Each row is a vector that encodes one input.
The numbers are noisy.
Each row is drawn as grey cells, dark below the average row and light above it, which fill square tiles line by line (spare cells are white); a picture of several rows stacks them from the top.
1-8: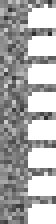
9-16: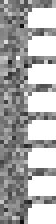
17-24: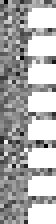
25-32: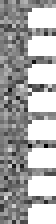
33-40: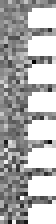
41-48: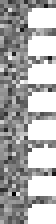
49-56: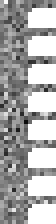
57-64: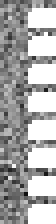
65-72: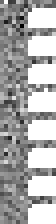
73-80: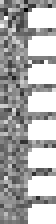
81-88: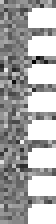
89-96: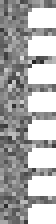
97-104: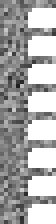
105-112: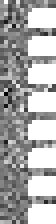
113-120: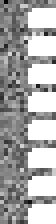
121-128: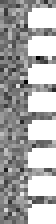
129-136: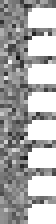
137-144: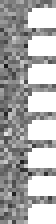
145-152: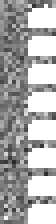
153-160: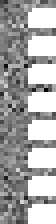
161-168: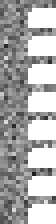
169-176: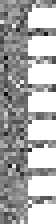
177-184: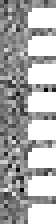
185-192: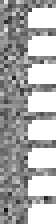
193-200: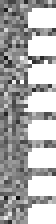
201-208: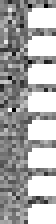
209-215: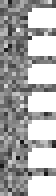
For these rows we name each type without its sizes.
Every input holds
either a label, or a point on a line, or a node of each of two trees.
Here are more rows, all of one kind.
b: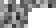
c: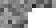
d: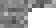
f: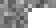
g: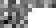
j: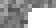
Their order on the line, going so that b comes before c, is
d, g, f, j, b, c.
